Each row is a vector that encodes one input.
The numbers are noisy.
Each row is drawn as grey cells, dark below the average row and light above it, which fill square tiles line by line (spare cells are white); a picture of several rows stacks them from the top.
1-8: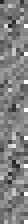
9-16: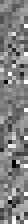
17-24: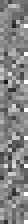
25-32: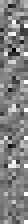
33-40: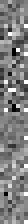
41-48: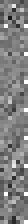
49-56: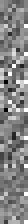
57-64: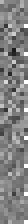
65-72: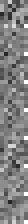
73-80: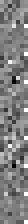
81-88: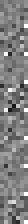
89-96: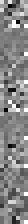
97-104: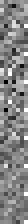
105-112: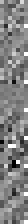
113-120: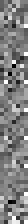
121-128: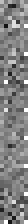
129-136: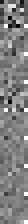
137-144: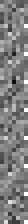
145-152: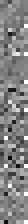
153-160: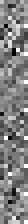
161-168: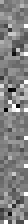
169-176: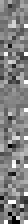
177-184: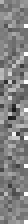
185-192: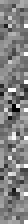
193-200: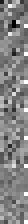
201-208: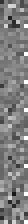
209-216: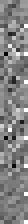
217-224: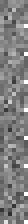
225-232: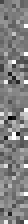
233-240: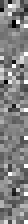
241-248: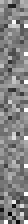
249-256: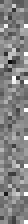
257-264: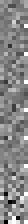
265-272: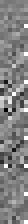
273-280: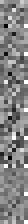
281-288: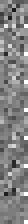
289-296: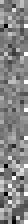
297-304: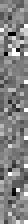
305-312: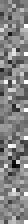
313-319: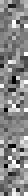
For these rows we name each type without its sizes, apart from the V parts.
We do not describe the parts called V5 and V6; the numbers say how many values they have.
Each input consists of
a value of V6, together with either a point on a circle and a true/false value, or a value of V5.
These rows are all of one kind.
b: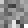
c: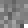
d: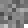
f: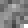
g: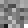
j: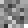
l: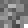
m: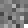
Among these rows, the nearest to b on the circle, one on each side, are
c and j.
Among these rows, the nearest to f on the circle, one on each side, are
c and d.
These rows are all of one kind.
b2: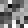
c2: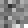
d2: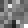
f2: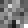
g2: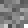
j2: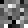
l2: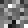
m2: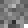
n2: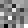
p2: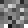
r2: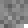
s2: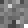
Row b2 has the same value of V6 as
d2 and f2.
